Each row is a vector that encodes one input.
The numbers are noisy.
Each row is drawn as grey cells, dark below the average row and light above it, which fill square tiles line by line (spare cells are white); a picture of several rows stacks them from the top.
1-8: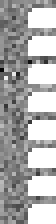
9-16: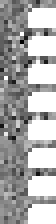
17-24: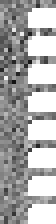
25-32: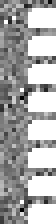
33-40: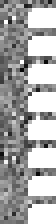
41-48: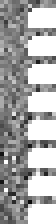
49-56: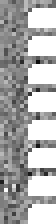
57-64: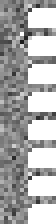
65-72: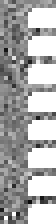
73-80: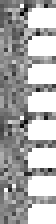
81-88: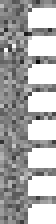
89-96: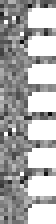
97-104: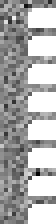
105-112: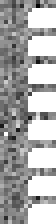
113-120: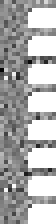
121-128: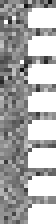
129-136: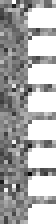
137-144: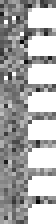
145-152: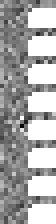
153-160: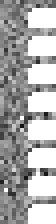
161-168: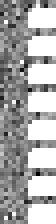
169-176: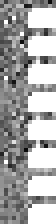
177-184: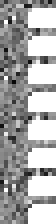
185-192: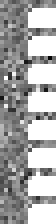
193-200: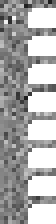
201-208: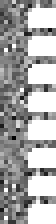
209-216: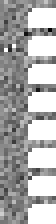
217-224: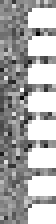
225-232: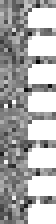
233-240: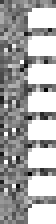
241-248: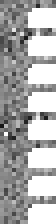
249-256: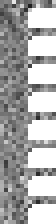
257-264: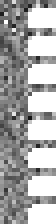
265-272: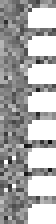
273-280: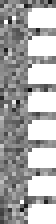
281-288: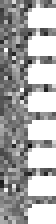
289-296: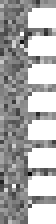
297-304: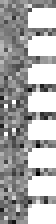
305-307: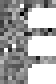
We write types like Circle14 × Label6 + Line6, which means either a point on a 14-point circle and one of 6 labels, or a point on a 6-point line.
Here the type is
Line5 + Line14.
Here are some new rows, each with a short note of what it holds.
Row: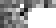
a point on a 5-point line
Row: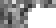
a point on a 5-point line
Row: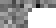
a point on a 14-point line
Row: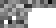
a point on a 5-point line
